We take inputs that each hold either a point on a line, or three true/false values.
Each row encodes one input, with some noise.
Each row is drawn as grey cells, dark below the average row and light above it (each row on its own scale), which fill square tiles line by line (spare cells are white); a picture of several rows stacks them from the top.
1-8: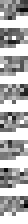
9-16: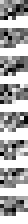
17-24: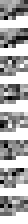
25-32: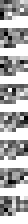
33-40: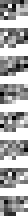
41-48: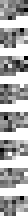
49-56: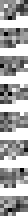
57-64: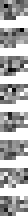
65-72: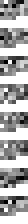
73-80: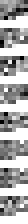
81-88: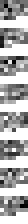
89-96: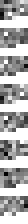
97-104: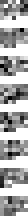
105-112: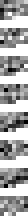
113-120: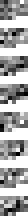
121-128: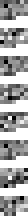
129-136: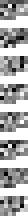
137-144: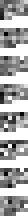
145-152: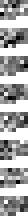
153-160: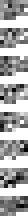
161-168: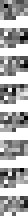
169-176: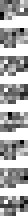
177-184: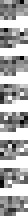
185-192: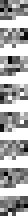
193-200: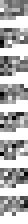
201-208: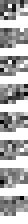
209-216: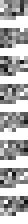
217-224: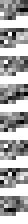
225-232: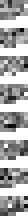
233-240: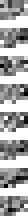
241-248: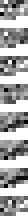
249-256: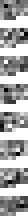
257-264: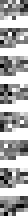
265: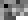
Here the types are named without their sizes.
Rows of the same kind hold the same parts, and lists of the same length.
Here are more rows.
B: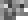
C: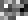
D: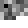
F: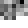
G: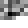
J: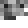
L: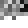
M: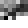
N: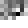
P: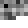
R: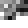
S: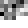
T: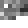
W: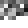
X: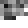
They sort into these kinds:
B, C, G, L, M, N, R, T, W
D, F, J, P, S, X

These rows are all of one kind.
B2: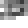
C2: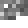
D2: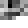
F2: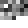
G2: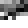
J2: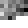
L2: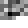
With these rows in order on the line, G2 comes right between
J2 and L2.
